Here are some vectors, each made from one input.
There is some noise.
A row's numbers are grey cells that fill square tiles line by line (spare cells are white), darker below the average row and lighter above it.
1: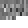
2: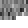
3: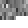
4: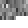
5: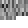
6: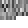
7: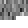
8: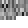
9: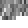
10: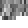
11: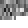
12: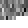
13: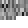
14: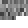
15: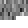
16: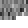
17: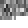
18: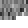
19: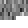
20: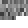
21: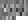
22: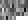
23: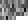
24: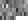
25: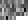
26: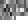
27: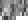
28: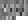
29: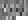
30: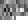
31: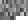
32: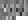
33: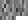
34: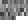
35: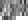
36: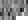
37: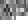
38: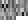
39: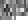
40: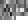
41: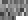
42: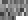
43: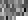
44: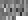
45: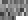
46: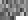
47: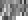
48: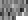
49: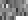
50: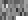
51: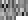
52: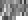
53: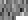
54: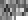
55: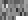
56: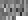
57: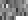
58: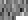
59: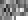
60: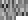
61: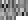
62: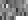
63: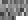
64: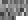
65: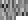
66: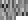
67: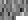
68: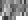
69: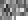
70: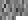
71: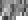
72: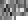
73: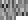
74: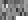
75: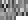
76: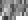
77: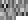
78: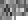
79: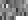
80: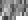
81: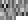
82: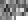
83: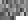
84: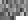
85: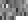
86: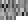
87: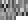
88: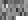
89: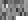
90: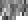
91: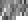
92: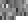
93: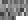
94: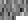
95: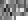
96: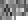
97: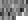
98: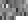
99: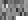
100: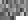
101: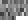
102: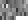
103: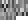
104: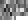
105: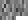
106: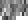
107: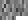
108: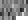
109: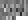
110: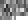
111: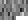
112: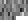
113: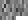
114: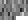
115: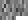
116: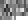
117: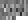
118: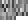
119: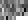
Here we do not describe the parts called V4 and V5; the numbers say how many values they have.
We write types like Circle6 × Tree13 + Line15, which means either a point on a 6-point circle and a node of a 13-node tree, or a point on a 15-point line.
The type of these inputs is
Bool × Bool × Bool + Line6 × V4 × V5.
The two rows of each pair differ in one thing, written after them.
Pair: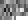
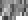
the value of V4
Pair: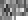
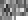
the place on the 6-point line
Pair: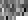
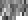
the value of V4
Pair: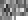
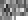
the place on the 6-point line
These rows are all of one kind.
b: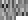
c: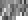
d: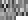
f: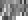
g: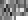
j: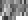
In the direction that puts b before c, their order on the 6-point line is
j, d, b, g, c, f.
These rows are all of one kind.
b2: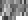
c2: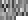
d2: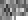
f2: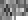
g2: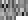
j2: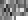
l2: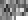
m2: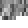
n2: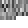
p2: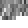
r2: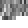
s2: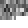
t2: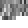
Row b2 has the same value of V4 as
m2, p2, r2 and t2.
